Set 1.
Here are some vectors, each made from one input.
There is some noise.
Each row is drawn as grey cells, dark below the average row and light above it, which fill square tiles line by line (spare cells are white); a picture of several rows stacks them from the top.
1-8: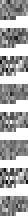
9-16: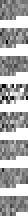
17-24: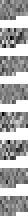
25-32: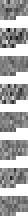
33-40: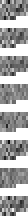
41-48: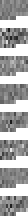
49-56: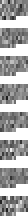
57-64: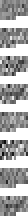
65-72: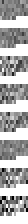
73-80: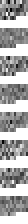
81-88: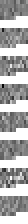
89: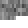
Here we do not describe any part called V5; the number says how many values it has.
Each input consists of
a point on a 7-point line, together with either a point on a 7-point line, or a value of V5.
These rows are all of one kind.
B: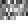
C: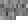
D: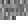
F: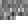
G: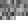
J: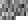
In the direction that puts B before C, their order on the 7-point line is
B, J, C, G, D, F.
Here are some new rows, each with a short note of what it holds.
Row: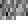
a point on a 7-point line and a value of V5
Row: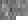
a point on each of two 7-point lines
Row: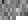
a point on a 7-point line and a value of V5
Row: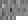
a point on each of two 7-point lines
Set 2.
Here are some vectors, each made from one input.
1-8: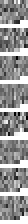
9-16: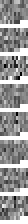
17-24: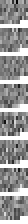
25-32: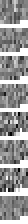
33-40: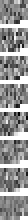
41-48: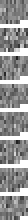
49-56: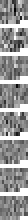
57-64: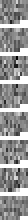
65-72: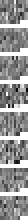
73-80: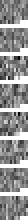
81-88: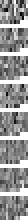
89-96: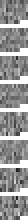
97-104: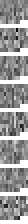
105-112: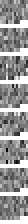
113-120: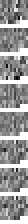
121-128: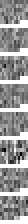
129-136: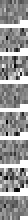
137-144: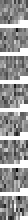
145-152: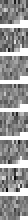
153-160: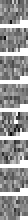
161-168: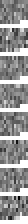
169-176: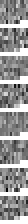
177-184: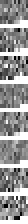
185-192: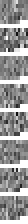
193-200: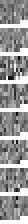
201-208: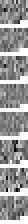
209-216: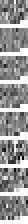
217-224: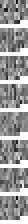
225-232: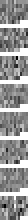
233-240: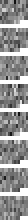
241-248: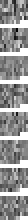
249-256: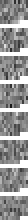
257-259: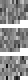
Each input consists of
a true/false value, together with either a point on an 11-point line, or a point on a 12-point line.
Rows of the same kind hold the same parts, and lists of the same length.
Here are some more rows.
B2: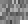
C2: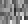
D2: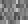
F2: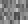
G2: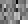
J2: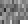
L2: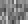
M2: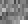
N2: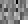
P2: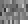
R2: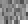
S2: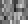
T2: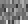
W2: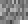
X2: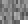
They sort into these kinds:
B2, C2, D2, F2, M2, R2, W2
G2, J2, L2, N2, P2, S2, T2, X2

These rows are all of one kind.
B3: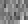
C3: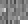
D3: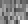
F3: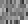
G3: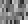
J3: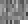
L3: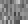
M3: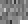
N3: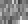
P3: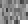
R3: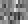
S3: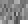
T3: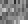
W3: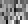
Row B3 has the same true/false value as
L3, R3 and S3.
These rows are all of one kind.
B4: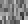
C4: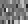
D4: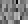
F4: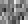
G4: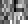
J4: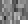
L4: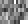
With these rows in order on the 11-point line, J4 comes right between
B4 and F4.
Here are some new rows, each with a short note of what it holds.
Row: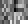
a point on an 11-point line and a true/false value
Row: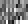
a point on an 11-point line and a true/false value
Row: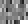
a point on a 12-point line and a true/false value
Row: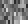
a point on an 11-point line and a true/false value
